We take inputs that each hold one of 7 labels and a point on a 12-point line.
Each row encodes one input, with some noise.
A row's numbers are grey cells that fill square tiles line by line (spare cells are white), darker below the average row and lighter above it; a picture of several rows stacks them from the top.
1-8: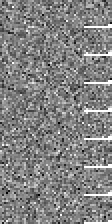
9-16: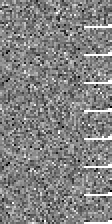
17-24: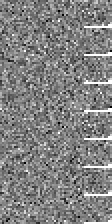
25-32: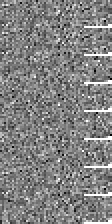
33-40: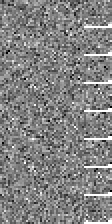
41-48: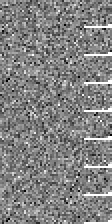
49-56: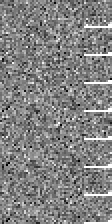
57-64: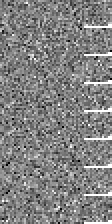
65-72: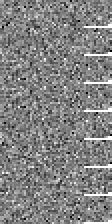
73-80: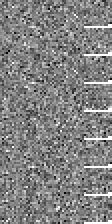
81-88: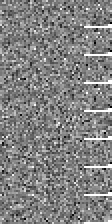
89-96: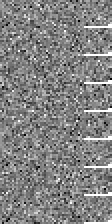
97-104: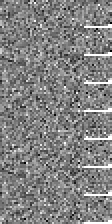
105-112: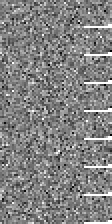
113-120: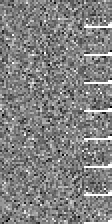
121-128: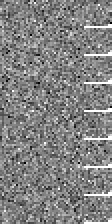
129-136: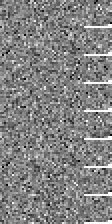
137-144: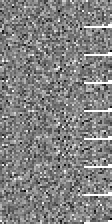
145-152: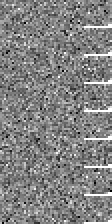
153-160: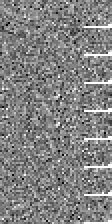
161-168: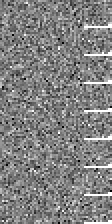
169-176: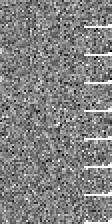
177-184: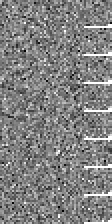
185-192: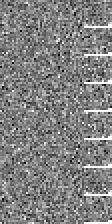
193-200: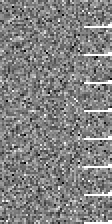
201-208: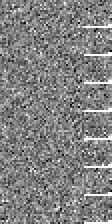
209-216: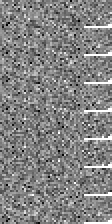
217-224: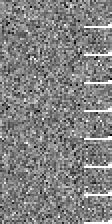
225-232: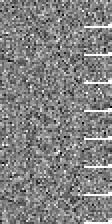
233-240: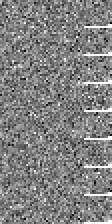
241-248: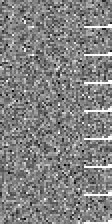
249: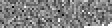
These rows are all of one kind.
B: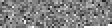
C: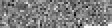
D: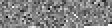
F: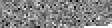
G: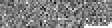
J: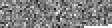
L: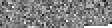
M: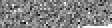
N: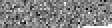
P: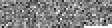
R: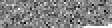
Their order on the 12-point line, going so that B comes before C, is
M, N, L, F, B, G, D, J, R, C, P.
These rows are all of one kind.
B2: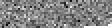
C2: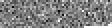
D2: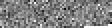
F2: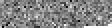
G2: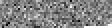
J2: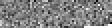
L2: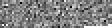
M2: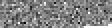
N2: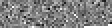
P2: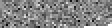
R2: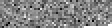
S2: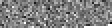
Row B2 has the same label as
F2, G2, P2 and R2.
